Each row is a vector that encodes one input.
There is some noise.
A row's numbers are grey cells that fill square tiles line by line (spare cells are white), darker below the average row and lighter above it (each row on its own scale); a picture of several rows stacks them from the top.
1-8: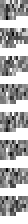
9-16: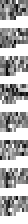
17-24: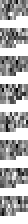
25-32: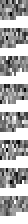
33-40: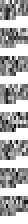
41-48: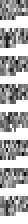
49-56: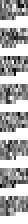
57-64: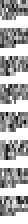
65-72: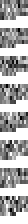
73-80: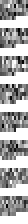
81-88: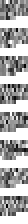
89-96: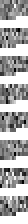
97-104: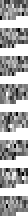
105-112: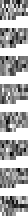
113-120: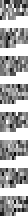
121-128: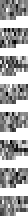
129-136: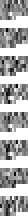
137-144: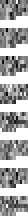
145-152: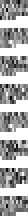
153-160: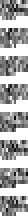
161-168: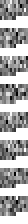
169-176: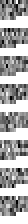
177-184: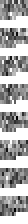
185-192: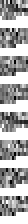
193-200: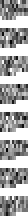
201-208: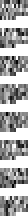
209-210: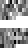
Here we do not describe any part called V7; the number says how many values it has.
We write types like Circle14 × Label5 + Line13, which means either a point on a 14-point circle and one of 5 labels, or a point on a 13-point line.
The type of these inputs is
Bool × (Tree11 + V7).
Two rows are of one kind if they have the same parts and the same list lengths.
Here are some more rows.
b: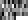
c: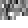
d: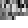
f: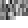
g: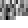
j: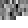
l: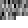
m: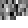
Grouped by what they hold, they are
b, c, d, f, g, l
j, m

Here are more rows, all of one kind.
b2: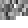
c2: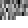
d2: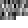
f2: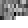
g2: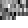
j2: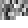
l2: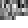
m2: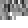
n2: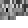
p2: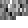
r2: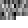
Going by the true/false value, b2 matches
j2 and m2.
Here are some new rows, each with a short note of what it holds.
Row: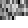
a node of an 11-node tree and a true/false value
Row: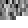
a true/false value and a value of V7
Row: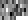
a true/false value and a value of V7
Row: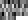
a node of an 11-node tree and a true/false value
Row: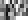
a node of an 11-node tree and a true/false value
